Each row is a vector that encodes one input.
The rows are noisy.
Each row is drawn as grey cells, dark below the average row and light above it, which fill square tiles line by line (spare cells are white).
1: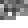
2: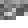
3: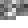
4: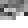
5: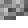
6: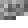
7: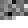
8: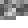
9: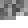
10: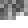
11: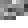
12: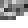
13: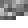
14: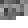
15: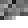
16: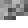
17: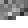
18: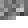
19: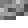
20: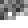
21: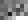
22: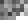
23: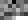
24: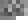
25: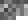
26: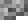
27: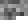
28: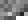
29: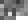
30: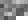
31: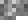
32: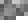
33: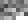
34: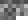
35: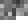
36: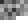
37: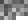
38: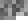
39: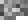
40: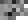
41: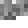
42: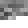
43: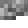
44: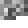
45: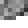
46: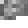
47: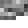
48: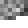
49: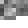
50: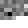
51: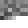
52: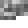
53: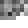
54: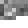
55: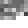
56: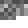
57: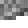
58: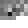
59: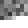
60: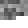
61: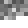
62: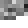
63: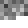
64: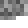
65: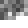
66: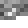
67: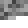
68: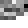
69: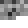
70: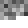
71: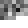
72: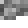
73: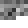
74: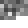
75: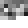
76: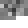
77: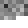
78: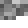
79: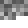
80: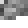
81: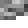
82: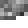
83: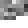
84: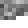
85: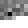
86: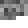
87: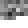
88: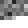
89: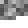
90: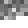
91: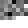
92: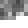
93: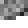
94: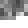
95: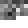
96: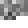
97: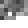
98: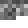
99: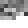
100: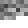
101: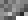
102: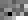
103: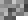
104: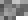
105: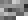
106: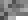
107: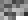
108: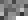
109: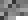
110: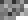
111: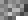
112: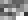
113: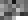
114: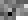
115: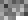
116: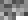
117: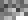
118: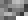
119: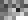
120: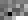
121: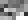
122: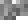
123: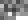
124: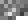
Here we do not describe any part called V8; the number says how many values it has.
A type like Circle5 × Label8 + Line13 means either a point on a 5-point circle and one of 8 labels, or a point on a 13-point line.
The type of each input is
Line7 × (Line7 + V8).
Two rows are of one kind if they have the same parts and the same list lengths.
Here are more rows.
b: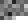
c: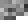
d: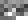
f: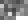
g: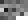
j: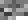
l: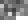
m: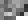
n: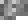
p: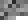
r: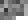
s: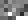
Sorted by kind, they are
b, f, g, j, l, p, r
c, d, m, n, s

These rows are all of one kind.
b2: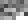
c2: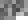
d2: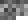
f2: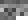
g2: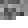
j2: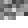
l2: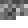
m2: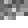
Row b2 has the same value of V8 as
j2 and m2.
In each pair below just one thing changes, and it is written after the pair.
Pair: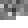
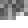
the place on the 7-point line
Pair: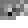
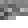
the value of V8
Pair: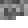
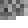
the place on the 7-point line
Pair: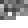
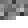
the value of V8
